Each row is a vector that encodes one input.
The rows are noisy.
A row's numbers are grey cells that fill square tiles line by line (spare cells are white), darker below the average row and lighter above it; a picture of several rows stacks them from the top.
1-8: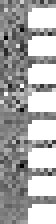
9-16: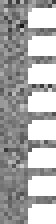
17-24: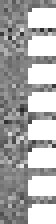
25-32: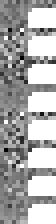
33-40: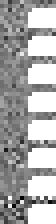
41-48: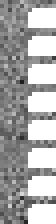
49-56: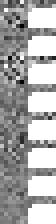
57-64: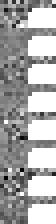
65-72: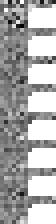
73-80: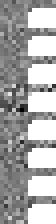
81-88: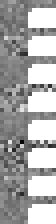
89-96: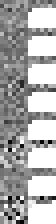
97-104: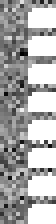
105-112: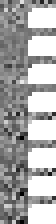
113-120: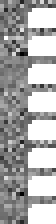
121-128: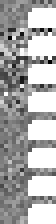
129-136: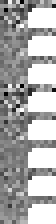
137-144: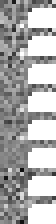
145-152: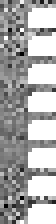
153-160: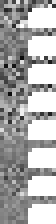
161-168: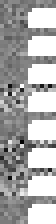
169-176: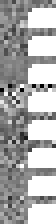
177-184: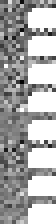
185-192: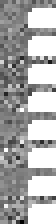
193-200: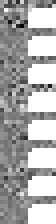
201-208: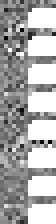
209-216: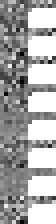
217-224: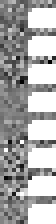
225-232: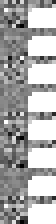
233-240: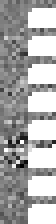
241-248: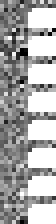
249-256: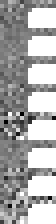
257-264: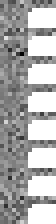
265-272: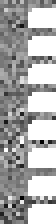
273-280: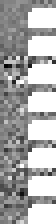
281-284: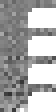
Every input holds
either a point on a 5-point circle and a true/false value, or a fixed value.
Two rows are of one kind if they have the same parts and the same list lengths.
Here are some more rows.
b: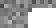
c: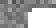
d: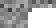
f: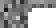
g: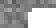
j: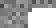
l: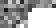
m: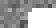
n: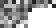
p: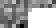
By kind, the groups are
b, c, d, g, j, l, m, n, p
f

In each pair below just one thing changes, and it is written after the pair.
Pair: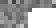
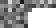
the true/false value
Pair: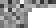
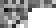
the true/false value
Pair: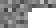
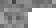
the place on the 5-point circle
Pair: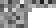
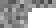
the true/false value
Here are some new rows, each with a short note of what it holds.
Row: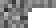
a fixed value
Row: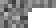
a fixed value
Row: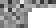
a point on a 5-point circle and a true/false value
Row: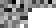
a fixed value
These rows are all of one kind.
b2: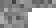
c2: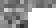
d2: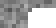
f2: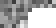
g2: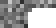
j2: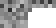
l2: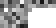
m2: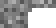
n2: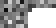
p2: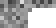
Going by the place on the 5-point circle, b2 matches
c2, g2 and l2.
